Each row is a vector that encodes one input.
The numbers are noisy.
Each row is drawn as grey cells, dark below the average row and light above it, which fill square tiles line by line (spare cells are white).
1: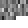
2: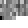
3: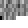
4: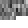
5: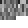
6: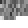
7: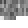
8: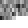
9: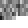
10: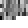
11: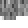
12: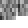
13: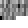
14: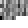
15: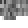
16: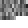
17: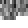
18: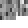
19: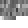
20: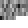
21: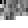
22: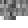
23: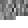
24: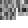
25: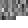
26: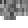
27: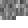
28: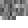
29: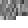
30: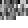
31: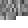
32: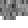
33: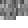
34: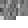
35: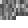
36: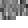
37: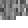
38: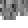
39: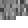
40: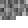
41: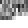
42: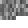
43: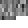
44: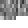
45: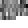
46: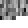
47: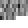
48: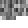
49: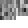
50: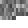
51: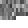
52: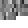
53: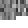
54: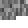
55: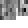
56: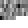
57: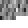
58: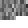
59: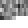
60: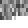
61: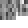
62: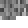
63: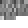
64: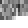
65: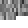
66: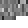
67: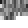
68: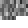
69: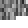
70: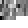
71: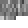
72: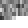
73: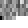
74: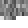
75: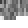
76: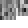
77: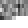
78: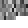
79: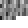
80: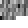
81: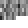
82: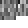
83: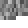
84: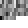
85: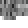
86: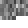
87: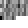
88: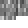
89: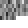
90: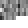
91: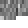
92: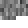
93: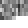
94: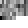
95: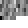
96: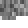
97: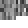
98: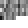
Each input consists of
either a point on a 5-point line and a true/false value, or a list of up to two points on a 4-point line.
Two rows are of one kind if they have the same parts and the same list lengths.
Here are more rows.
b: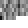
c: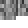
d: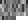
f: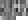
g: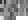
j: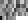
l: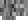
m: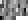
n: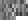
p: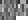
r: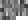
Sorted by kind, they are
b, j, m
c, g
d, p
f, l, n, r

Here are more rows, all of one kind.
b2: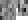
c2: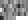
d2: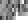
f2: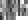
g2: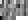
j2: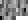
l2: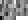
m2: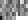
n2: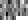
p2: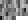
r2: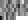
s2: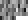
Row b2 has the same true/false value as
d2, f2 and m2.
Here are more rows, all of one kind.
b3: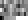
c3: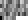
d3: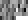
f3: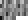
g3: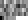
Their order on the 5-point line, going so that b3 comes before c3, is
b3, g3, c3, f3, d3.
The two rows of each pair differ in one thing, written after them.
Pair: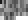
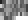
the place on the 4-point line in item 2 of the list
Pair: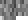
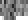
the place on the 4-point line in item 1 of the list
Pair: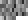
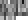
the place on the 4-point line in item 2 of the list
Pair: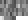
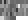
the place on the 4-point line in item 2 of the list
